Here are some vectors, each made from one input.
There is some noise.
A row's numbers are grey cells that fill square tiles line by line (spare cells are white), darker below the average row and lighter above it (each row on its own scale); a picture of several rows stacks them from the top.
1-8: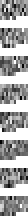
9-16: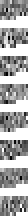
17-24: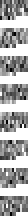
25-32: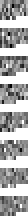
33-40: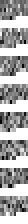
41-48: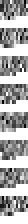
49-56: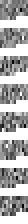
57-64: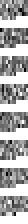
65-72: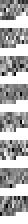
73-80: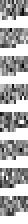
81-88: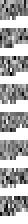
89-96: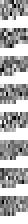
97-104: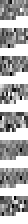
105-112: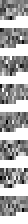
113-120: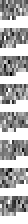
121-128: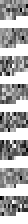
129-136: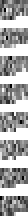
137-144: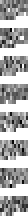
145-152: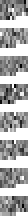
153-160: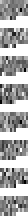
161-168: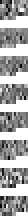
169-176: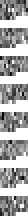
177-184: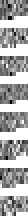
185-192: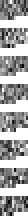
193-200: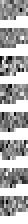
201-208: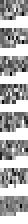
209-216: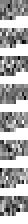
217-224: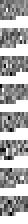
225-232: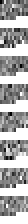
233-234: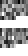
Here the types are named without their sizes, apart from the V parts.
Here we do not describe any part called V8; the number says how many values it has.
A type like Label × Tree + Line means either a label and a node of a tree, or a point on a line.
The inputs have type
(Circle + V8) × Line.
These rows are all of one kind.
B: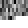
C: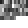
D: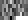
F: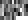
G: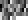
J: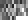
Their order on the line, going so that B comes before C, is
D, B, C, G, F, J.
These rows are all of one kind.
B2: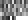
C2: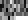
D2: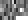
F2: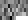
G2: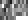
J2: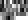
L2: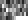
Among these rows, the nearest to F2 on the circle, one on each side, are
B2 and D2.
